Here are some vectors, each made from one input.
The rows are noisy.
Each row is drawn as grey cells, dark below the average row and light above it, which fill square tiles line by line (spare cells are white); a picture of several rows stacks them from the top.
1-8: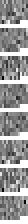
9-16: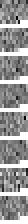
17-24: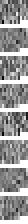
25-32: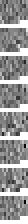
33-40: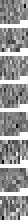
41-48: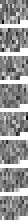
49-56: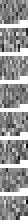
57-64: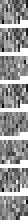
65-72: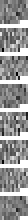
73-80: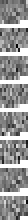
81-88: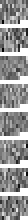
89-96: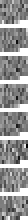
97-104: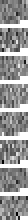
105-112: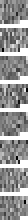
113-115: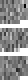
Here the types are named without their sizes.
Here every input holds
either three true/false values, or a list of points on a line.
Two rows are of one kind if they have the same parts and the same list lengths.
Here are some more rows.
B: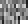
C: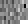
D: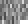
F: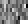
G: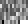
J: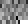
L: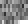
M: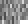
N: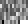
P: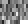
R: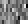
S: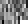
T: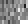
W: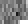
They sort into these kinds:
B, F, G, N, P, R, S
C, D, M, T
J
L
W

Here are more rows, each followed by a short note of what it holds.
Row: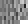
a list of one item
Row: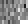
a list of one item
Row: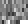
three true/false values
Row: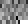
the empty list
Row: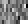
three true/false values
